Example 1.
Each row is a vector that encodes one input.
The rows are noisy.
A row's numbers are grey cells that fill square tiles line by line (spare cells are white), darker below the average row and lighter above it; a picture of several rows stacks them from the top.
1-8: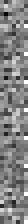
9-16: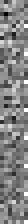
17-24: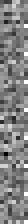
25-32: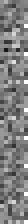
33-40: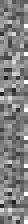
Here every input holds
a point on a 6-point line.
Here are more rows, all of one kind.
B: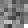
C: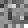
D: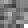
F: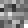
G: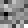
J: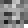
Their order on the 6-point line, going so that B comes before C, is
F, D, B, C, J, G.
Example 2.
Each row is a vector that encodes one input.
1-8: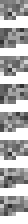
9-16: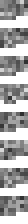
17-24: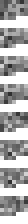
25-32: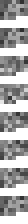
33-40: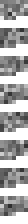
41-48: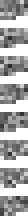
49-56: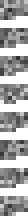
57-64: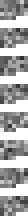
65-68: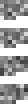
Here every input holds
one of 5 labels.
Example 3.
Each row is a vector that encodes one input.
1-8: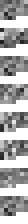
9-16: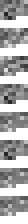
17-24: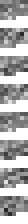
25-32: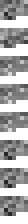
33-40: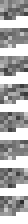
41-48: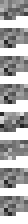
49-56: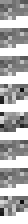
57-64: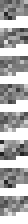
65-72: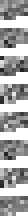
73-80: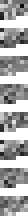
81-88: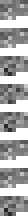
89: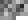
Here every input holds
a point on a 10-point line.
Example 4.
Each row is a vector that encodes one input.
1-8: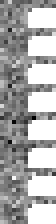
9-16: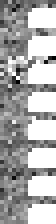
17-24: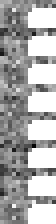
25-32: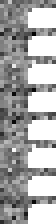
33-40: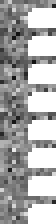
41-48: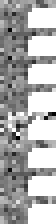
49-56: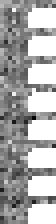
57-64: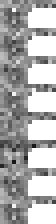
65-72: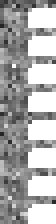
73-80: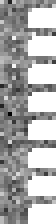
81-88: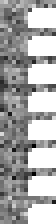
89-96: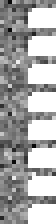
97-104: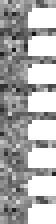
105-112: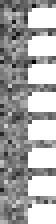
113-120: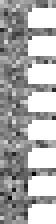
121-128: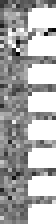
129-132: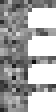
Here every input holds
either a point on a 16-point circle, or a fixed value.
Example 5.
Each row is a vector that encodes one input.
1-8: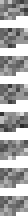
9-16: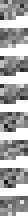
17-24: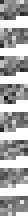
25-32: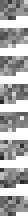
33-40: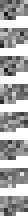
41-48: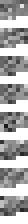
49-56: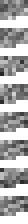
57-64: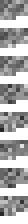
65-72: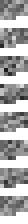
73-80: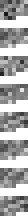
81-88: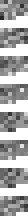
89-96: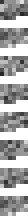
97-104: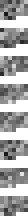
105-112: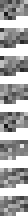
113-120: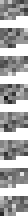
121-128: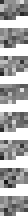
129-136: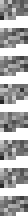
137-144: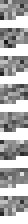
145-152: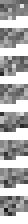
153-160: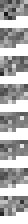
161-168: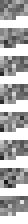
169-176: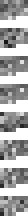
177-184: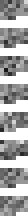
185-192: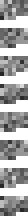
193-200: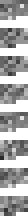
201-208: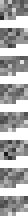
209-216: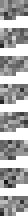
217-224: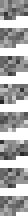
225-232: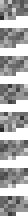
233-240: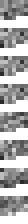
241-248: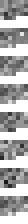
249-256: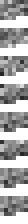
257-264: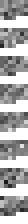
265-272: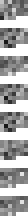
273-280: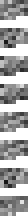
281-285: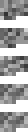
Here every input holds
a point on a 10-point line.
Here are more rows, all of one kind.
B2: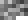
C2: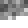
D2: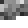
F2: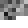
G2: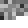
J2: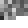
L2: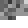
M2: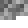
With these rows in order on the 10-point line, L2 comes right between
F2 and M2.
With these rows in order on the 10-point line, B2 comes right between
C2 and J2.
